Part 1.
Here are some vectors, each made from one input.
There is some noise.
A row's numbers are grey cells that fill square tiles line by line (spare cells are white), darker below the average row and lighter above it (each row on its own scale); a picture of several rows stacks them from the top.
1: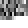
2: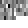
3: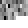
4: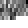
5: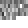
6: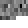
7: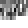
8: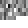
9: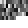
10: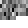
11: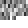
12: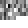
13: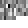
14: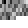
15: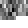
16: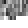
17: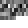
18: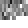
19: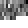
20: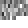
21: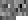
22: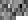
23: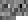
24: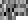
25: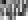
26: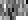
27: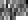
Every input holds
a point on a 6-point line.
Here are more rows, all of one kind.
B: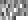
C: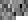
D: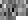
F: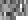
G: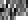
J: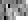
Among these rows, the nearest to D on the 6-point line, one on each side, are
F and G.
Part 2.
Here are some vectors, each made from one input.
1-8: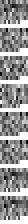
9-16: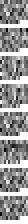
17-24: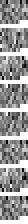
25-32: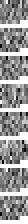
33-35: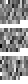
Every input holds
a point on a 6-point circle.
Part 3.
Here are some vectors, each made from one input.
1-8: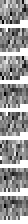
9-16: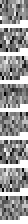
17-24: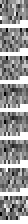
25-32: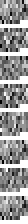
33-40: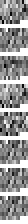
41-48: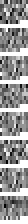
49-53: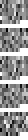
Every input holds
a point on a 6-point circle.
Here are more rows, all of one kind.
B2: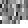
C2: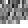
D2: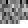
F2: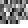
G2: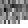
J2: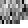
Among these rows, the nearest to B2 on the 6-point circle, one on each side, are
D2 and G2.
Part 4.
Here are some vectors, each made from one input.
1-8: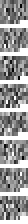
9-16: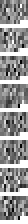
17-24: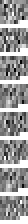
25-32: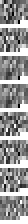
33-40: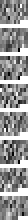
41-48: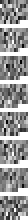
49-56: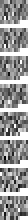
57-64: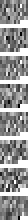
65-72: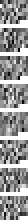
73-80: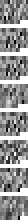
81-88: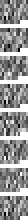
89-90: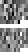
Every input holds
four true/false values.
